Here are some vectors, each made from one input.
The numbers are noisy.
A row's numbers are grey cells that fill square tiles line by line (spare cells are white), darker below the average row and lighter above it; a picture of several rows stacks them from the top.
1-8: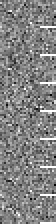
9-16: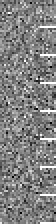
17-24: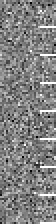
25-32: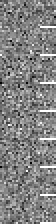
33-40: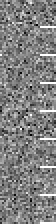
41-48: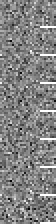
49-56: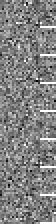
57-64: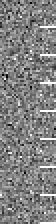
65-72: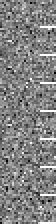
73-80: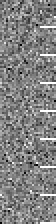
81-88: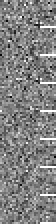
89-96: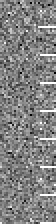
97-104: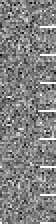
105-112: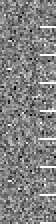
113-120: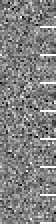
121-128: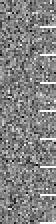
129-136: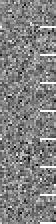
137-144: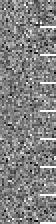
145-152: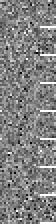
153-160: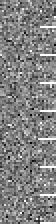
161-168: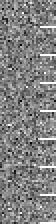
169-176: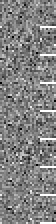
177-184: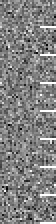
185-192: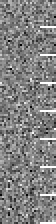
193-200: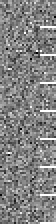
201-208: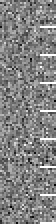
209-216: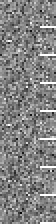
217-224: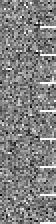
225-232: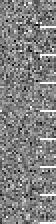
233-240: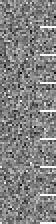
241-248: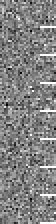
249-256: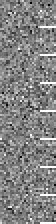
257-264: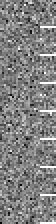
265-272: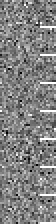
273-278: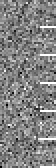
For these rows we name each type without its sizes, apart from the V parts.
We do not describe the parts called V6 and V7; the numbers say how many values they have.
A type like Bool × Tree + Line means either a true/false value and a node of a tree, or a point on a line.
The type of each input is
Bool × Bool × Bool + (Line + V7) × V6.
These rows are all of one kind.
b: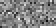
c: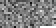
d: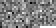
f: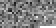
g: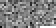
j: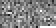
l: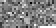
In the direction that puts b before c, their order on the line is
b, g, c, f, d, l, j.
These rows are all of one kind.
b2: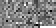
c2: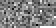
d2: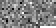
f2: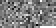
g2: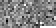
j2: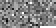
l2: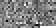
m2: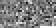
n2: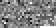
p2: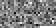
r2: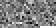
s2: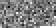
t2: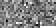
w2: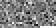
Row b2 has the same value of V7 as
g2, l2 and t2.
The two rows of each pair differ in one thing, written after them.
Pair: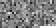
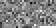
the place on the line
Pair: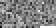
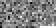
the place on the line
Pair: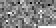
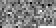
the value of V6
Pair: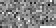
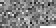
the value of V6
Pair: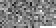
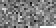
the value of V6
